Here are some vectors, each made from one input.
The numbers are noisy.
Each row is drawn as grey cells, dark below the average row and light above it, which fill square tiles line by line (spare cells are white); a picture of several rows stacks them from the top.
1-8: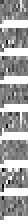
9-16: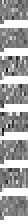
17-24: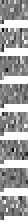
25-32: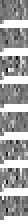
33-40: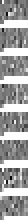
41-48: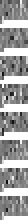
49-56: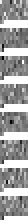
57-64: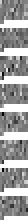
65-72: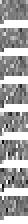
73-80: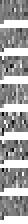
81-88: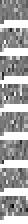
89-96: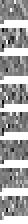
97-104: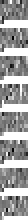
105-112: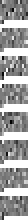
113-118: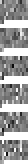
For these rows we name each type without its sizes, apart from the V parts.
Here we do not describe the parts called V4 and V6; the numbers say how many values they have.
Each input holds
a point on a line, a true/false value, a value of V4 and a value of V6.
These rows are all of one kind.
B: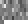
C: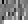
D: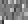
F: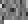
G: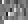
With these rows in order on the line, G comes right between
B and F.
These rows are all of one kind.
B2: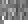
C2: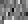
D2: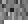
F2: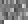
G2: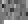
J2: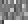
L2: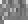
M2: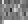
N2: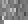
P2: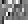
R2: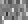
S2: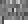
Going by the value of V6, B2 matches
D2, F2, G2 and R2.
